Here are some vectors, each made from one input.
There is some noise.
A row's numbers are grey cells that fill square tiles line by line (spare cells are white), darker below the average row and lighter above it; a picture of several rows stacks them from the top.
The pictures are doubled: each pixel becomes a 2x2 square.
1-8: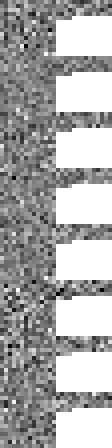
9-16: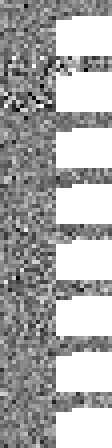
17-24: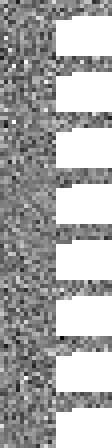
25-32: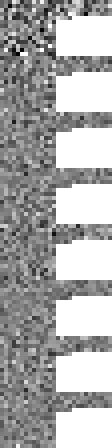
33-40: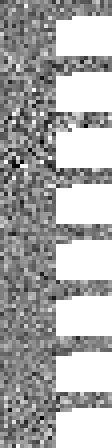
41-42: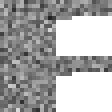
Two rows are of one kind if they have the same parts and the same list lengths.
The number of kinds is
3.
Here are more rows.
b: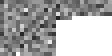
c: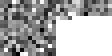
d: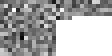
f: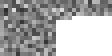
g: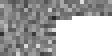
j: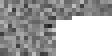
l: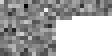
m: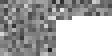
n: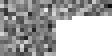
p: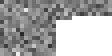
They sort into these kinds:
b, g, j, l, p
c
d, f, m, n

